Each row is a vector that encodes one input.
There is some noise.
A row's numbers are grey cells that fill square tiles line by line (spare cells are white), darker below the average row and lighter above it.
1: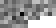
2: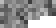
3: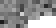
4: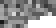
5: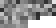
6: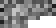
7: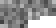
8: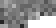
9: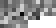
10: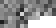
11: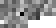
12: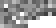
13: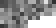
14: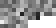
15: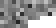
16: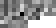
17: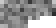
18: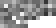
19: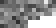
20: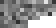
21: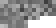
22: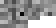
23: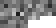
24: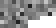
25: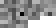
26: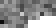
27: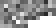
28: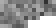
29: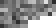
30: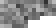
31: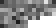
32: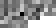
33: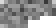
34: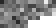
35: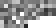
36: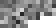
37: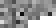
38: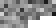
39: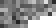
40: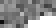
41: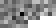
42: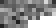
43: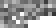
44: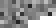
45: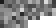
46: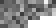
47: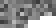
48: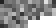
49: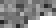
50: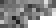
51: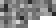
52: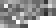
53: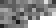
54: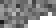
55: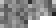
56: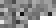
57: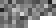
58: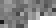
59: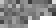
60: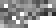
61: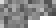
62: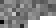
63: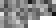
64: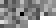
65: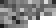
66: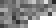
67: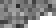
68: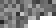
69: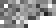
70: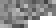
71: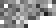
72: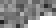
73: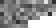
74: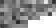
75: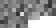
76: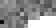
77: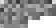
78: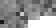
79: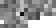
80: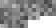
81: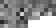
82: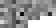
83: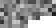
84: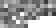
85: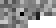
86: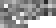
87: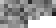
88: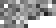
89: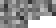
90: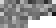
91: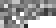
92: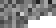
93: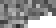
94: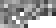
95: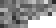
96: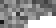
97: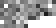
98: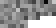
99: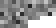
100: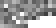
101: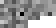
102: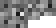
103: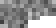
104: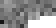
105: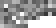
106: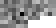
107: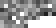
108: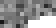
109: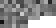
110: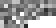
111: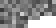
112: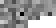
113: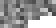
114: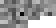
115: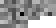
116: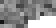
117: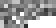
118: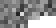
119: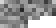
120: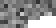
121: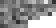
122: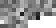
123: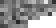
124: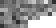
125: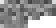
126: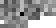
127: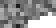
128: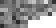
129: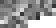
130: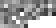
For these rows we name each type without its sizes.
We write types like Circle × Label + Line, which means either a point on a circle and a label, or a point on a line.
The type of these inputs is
List(Line) × (Tree + Unit).
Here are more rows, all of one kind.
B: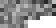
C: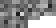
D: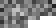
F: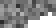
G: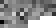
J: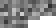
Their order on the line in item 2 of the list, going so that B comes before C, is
G, B, D, F, J, C.
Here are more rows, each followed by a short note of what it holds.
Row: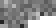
a node of a tree, together with a list of one item
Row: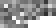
a node of a tree, together with the empty list
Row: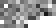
the empty list
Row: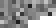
a list of one item
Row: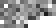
the empty list
